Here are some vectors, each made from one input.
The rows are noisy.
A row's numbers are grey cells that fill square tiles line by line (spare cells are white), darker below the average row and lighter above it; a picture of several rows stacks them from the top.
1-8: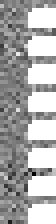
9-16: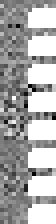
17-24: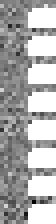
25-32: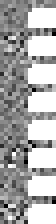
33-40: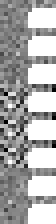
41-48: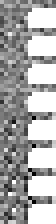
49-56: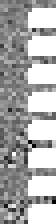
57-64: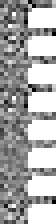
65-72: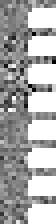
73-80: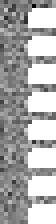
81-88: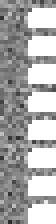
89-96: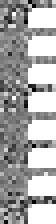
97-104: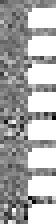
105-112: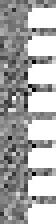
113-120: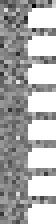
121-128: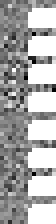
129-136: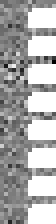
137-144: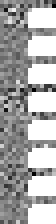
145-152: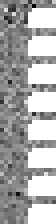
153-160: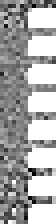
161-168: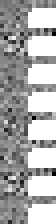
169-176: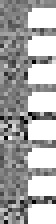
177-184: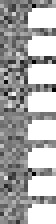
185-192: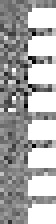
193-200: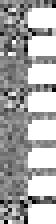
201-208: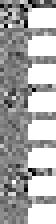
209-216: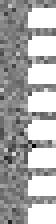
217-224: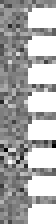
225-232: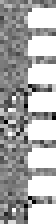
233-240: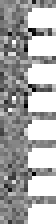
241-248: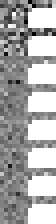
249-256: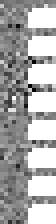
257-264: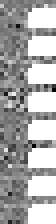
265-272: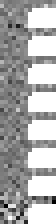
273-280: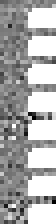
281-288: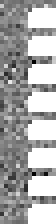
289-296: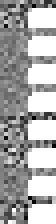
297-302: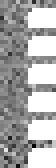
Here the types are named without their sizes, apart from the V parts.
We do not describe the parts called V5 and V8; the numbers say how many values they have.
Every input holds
a point on a line, together with either a fixed value, or a label, a value of V5 and a value of V8.
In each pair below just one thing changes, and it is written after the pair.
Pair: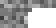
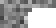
the value of V8
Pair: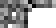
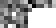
the value of V5
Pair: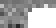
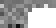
the label
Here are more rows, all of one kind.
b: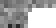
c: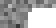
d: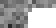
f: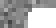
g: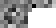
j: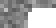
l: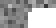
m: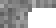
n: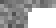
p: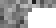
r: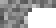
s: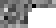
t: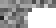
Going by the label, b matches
c and f.
